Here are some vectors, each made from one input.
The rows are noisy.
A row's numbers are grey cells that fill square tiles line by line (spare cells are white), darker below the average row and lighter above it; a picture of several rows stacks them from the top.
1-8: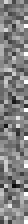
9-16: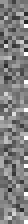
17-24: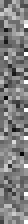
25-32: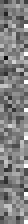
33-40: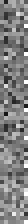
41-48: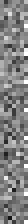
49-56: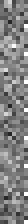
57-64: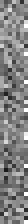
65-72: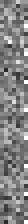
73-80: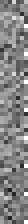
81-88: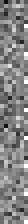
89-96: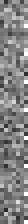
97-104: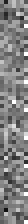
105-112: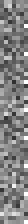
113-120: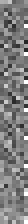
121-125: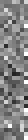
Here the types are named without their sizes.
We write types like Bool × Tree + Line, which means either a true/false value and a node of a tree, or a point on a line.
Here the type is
Label × Label + Line.
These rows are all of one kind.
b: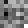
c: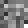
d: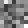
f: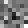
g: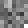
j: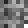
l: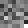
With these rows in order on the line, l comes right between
c and f.
